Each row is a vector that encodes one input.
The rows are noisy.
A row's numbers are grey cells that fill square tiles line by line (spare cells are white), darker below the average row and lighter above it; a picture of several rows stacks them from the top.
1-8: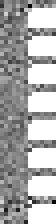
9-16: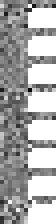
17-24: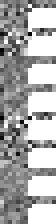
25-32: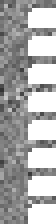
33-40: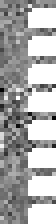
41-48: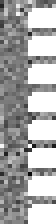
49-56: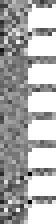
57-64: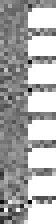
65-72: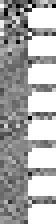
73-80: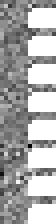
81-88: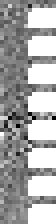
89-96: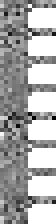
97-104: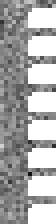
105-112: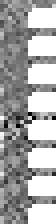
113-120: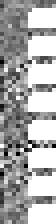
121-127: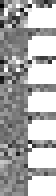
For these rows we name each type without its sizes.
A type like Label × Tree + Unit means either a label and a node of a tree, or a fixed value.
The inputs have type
(Circle + Unit) × (Tree + Unit).
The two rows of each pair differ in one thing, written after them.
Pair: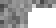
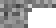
the node of the tree
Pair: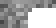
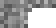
the place on the circle
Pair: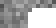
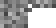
the node of the tree
